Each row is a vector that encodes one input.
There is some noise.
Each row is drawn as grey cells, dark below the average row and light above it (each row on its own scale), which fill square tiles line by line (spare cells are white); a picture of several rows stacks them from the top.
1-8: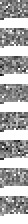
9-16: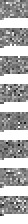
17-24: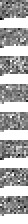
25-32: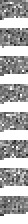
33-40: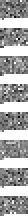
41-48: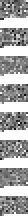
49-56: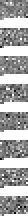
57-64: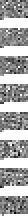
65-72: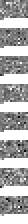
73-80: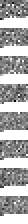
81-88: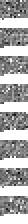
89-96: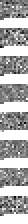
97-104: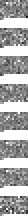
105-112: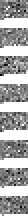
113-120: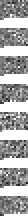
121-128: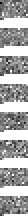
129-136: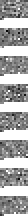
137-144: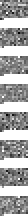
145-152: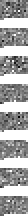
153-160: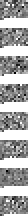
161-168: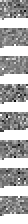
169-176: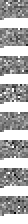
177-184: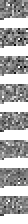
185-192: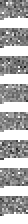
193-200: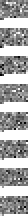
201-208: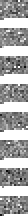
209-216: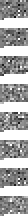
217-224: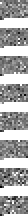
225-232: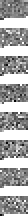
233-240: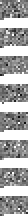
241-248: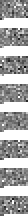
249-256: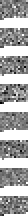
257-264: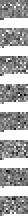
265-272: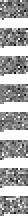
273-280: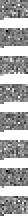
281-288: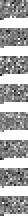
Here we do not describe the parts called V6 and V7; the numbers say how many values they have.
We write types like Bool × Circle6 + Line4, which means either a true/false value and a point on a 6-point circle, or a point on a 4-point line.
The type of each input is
Bool × (Line9 + V7) + V6.
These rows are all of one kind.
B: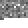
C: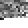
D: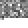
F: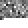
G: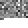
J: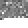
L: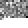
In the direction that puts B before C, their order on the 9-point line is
D, L, J, F, G, B, C.
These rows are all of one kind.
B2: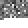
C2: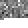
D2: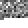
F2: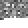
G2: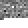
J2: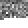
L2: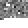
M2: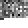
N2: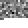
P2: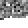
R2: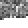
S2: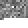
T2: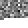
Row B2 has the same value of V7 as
N2 and T2.
